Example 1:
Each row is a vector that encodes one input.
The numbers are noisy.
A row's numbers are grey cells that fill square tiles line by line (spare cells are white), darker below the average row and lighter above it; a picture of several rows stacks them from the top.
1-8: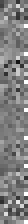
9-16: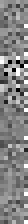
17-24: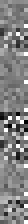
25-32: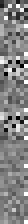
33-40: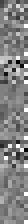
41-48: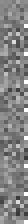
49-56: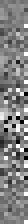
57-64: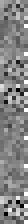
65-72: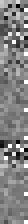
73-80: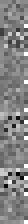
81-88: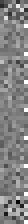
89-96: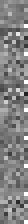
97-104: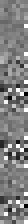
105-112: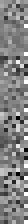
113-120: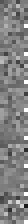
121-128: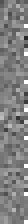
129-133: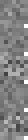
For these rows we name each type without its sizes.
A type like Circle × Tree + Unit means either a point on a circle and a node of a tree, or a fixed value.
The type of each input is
Bool × Tree.
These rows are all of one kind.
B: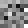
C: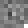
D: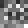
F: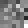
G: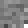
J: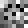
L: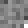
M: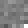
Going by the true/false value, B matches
F and L.
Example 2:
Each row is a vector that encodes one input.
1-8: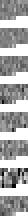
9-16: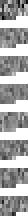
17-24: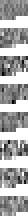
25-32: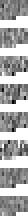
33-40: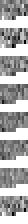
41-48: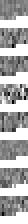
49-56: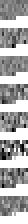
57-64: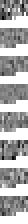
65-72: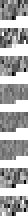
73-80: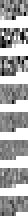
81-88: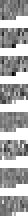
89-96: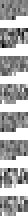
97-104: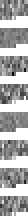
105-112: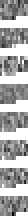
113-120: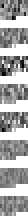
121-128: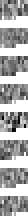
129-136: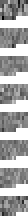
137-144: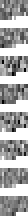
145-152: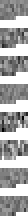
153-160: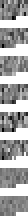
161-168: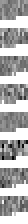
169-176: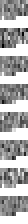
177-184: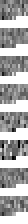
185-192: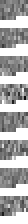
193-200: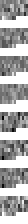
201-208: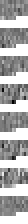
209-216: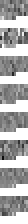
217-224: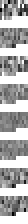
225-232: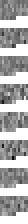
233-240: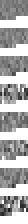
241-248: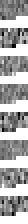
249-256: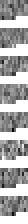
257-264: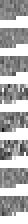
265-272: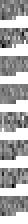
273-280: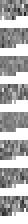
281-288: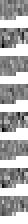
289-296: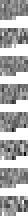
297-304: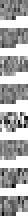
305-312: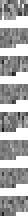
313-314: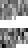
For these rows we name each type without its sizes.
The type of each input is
(Bool × Bool × Bool + Unit) × Circle.
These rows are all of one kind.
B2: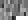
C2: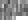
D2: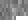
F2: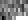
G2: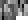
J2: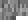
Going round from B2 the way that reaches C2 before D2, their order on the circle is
B2, F2, C2, G2, J2, D2.
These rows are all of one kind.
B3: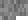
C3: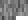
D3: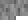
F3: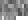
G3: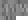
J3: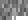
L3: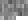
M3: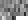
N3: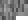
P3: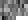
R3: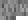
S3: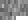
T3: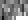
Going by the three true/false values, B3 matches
G3, P3 and R3.
